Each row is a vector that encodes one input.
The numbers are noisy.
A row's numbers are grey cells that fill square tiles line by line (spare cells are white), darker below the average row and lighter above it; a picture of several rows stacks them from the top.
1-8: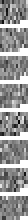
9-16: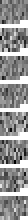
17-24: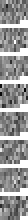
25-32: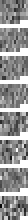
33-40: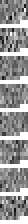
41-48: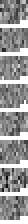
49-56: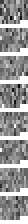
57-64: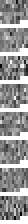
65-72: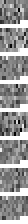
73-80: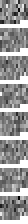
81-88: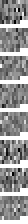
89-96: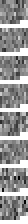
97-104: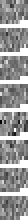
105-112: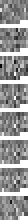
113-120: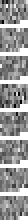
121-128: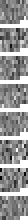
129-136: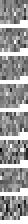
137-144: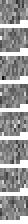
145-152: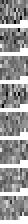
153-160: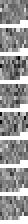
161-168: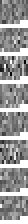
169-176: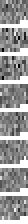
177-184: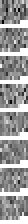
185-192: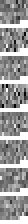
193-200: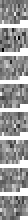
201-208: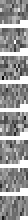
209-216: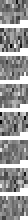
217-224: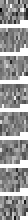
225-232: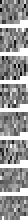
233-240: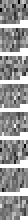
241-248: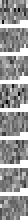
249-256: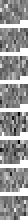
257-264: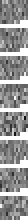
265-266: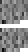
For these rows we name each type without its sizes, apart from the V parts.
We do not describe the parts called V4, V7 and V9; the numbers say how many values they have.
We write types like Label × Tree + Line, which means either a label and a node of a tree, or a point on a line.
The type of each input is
Label × Label + ((Line + V9) × Tree + V4) × V7.
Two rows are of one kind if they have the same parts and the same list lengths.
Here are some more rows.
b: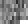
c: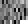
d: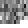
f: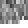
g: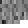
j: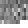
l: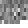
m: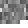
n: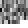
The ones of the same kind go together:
b, m
c, n
d
f, g, j, l

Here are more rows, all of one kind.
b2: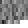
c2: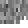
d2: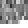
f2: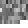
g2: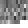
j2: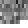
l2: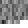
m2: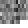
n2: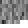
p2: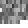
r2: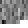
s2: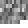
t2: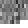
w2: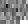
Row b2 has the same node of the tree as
g2, l2, m2 and w2.
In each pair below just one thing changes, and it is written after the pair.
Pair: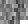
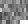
the value of V7
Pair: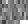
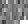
the value of V9
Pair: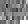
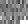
the node of the tree
